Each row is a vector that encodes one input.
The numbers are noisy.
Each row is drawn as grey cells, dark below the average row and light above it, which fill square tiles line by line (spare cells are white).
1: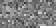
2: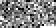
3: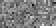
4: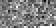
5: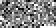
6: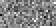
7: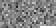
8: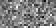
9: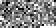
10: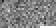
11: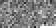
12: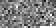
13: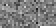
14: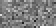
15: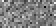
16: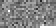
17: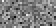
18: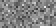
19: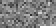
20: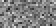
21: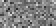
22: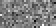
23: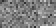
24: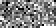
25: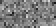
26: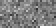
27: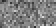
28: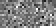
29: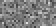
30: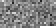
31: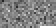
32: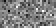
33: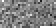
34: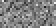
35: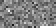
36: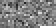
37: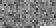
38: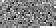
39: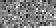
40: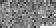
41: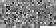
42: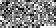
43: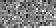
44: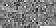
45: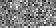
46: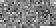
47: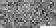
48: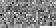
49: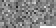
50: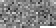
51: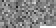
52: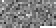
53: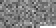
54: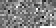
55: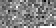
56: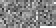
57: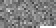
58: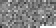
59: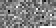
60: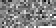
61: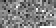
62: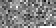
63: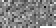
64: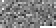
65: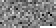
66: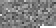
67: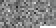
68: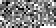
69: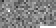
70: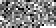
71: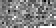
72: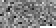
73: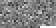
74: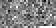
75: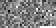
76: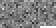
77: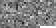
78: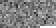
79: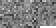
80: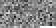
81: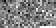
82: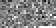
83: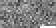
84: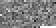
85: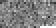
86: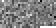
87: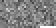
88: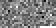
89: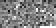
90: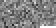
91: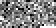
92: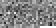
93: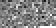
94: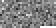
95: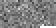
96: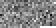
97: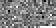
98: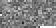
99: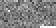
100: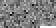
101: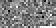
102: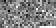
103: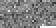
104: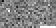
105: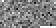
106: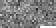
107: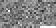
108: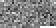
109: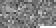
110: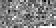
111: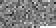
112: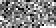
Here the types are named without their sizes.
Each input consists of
a list of points on a line.
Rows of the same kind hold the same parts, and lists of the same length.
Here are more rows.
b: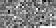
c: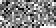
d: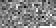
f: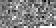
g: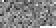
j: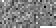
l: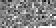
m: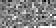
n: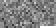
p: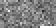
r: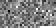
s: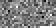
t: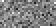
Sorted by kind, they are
b, d, f, l, m, r, s
c
g, j, t
n, p

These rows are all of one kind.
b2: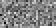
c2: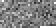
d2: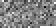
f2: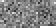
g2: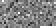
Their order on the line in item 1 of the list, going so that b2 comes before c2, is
b2, f2, c2, g2, d2.
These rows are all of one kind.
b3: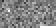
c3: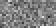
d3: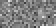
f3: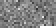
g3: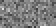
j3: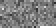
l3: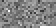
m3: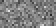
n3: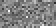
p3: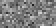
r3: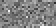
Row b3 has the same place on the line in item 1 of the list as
l3, n3 and r3.
